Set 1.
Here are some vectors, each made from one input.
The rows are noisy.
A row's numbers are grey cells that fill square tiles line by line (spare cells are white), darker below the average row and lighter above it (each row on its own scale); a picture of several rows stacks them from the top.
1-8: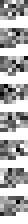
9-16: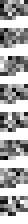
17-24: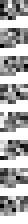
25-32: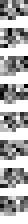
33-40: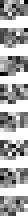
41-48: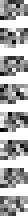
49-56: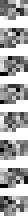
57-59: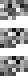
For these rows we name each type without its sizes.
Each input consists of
a point on a line and a true/false value.
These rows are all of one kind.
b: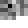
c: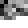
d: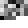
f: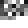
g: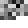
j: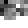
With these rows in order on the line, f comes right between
c and j.
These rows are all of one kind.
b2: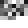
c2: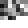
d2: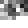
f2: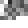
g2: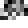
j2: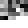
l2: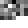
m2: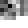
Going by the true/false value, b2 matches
c2 and m2.
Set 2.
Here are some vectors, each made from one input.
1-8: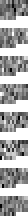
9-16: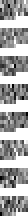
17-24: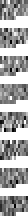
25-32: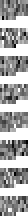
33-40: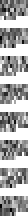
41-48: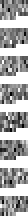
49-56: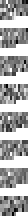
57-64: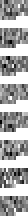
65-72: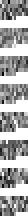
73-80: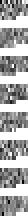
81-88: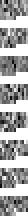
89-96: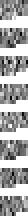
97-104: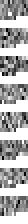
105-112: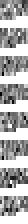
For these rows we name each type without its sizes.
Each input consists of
a label and a node of a tree.
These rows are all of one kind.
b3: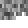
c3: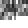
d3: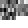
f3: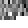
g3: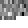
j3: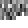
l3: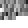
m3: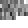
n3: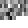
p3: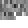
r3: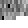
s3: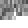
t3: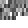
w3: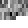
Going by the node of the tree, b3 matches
n3, p3 and w3.
